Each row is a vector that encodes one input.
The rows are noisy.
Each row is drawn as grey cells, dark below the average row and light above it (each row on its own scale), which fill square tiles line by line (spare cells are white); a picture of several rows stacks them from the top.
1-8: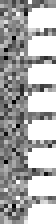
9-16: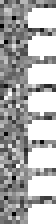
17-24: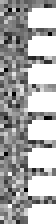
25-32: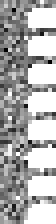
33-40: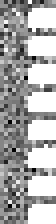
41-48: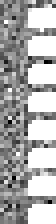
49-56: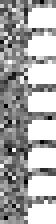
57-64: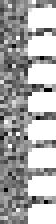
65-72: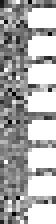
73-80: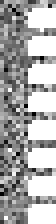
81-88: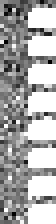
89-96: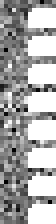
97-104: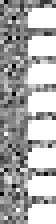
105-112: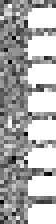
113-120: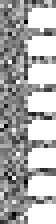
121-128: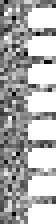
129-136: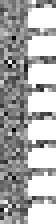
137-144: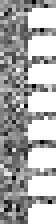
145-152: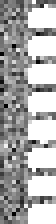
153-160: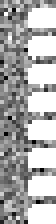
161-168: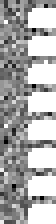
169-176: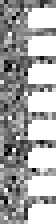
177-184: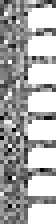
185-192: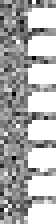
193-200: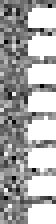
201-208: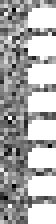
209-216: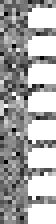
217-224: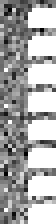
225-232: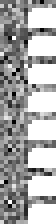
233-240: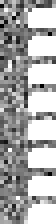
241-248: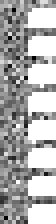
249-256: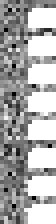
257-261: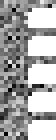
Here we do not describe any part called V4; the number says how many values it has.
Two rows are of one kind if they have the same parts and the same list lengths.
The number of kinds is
2.
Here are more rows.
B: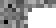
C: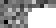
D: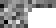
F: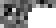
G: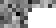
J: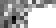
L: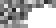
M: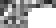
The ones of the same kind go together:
B, C, D, G, J, L, M
F

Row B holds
a point on a 9-point circle and a node of an 18-node tree.
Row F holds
a point on a 9-point circle and a value of V4.
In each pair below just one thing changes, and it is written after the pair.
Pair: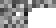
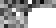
the place on the 9-point circle
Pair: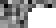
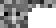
the value of V4
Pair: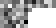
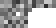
the value of V4
